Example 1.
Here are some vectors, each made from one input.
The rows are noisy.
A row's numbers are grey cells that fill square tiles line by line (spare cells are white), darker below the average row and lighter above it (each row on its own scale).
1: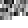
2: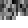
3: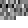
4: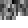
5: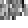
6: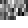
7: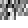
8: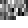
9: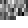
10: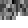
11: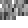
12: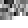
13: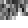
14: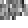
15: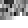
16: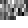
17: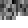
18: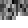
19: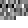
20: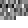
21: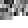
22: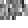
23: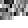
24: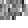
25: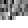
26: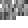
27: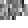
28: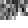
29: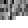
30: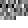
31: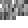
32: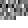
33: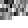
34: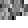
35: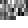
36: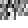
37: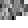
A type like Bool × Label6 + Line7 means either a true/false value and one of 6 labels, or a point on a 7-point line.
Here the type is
Bool × Label5.
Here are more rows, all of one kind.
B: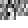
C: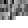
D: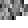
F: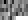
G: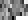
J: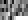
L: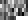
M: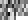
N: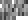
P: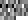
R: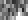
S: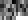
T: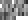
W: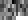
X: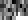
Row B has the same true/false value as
M, N, R and T.
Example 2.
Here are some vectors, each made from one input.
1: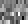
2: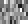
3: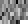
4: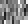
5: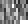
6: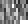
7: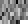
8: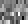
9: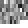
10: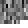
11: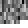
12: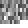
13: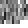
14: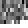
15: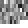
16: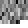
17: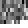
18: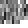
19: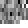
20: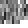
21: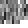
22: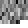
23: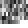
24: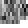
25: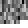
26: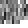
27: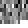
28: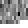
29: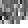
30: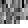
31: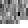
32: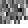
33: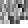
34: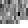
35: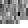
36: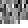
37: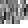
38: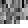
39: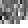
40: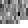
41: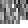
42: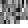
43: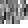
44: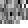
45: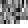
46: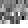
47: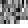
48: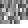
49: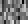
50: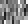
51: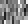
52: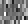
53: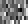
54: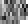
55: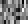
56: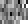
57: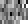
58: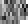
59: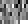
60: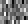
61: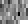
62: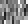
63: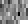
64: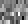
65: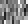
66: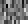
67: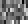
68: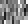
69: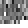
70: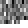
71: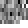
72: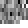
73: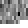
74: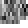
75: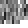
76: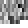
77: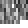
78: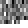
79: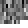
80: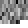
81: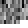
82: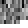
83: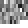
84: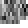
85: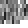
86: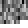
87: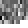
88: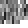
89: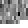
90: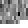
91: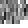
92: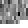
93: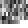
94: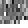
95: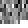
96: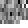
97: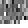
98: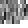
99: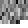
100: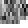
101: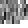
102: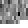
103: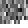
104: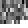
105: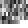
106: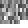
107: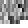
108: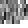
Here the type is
Circle8 + Line13.
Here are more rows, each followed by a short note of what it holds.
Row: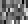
a point on an 8-point circle
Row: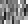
a point on a 13-point line
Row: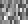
a point on a 13-point line
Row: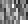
a point on a 13-point line
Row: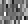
a point on an 8-point circle
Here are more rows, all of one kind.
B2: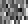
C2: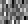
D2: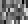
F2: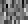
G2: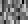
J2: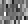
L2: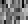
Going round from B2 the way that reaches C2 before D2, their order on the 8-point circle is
B2, J2, C2, F2, L2, G2, D2.
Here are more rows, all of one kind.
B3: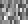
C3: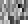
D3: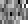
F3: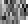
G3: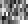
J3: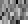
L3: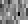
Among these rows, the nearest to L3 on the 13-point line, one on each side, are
B3 and D3.
